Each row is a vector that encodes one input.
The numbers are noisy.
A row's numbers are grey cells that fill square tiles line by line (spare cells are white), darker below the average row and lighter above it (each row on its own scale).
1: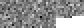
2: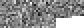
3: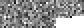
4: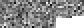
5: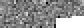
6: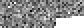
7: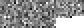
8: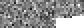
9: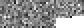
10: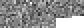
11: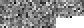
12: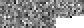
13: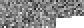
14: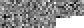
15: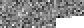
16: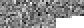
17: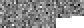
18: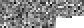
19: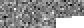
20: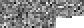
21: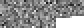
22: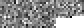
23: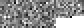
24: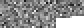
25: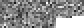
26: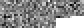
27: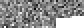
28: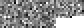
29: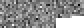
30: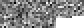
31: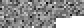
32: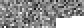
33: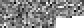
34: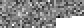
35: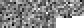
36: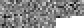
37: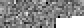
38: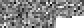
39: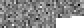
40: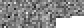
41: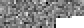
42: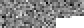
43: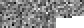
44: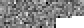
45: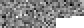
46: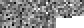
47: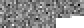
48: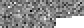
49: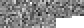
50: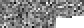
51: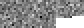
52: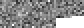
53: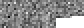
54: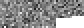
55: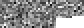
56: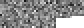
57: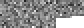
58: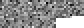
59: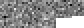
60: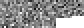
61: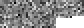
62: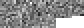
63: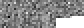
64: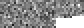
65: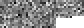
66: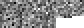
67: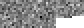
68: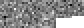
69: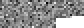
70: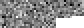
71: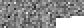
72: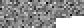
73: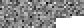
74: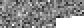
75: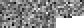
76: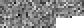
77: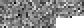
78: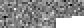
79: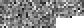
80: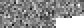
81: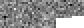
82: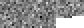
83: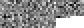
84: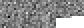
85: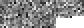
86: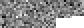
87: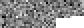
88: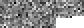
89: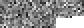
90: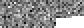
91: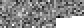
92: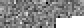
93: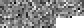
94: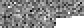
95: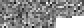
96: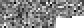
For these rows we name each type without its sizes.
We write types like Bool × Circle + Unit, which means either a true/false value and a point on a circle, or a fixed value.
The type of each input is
Circle + Label.
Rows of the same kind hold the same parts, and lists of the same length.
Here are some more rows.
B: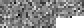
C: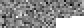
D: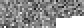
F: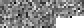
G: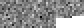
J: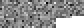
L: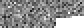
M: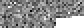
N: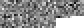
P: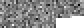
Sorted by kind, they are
B, F, G
C, D, J, L, M, N, P

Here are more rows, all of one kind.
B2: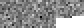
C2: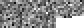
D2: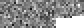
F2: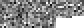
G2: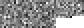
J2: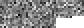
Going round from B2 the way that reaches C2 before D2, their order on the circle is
B2, C2, F2, J2, G2, D2.
